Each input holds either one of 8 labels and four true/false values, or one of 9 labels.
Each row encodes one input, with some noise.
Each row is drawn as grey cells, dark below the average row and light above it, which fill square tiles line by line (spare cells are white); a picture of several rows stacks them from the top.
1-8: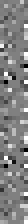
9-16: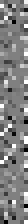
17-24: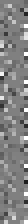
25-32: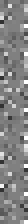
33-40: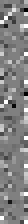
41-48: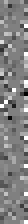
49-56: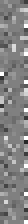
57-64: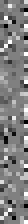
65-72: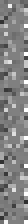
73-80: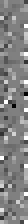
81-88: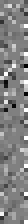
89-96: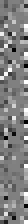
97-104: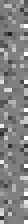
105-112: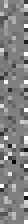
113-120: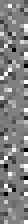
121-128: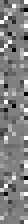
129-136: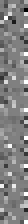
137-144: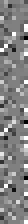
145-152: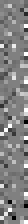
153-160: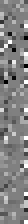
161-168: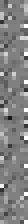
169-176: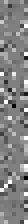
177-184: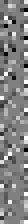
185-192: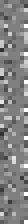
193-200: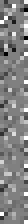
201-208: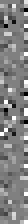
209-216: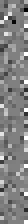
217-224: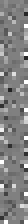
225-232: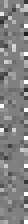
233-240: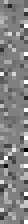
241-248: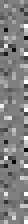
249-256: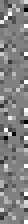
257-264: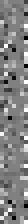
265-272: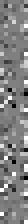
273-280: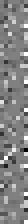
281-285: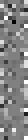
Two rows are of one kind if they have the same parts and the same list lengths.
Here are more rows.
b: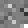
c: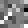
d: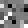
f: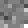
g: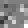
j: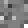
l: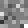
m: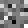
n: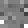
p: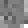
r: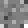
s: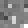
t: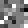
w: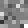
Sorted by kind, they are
b, f, g, j, l, n, p, r, s, w
c, d, m, t

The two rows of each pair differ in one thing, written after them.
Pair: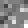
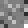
the label
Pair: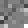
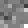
one of the four true/false values
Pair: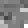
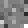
the label
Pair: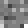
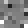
the label
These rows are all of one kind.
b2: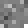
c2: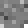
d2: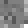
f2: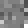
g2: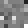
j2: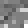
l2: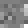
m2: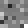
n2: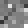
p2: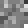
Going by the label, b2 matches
c2 and m2.
